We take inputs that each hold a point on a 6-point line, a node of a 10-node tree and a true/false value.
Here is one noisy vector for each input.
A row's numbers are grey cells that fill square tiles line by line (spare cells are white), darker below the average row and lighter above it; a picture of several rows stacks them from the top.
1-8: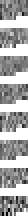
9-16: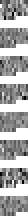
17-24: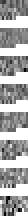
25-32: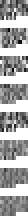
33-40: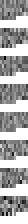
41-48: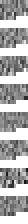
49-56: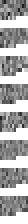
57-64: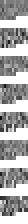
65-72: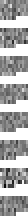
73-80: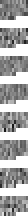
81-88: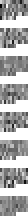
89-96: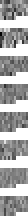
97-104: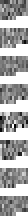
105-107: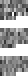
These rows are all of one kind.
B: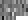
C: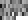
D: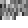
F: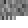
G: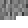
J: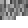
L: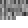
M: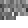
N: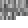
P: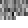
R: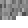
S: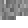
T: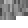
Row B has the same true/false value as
M, S and T.
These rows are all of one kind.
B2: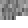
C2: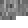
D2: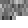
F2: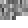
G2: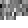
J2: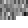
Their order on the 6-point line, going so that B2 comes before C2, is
B2, D2, F2, G2, J2, C2.
